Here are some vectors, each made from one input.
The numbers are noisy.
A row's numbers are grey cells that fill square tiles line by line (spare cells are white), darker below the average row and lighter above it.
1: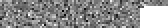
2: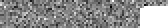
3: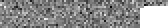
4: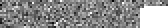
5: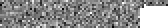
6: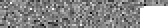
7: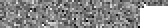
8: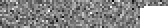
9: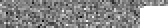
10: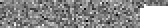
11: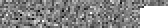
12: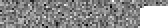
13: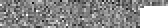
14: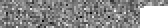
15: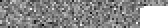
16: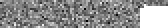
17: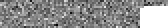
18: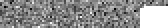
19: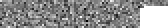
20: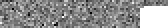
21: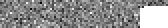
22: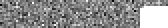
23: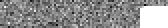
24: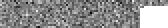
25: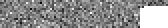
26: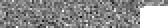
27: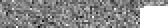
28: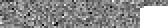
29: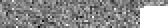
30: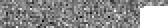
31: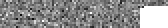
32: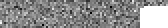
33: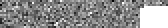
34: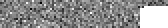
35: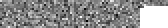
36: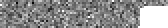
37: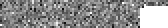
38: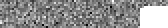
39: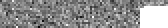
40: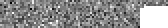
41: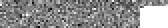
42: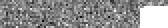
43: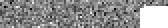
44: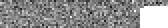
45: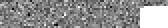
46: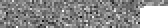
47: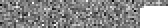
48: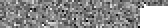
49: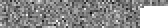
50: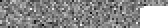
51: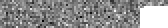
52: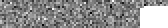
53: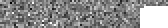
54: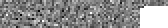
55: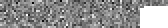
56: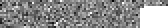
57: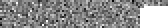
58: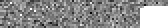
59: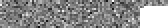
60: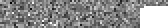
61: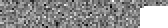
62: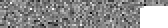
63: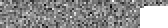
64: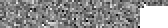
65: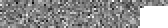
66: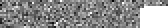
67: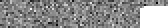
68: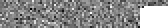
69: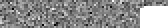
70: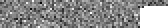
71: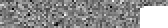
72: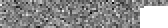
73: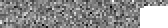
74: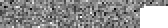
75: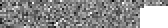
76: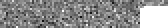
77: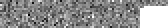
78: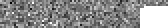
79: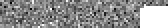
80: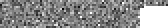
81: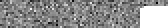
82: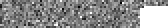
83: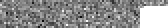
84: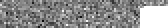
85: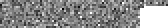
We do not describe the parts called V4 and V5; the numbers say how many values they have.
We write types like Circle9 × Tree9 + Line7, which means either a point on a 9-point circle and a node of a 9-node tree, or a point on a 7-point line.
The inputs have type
(Bool × V5 + V4) × (Circle6 + Unit).
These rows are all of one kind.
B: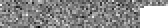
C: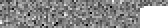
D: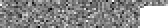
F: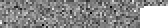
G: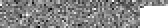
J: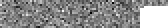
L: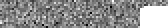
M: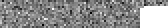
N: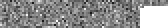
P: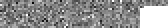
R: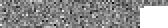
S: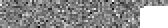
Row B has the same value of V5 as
C, F and L.
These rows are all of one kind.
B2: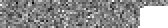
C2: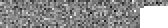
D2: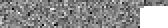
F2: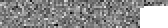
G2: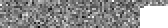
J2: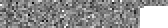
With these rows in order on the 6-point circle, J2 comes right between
B2 and D2.
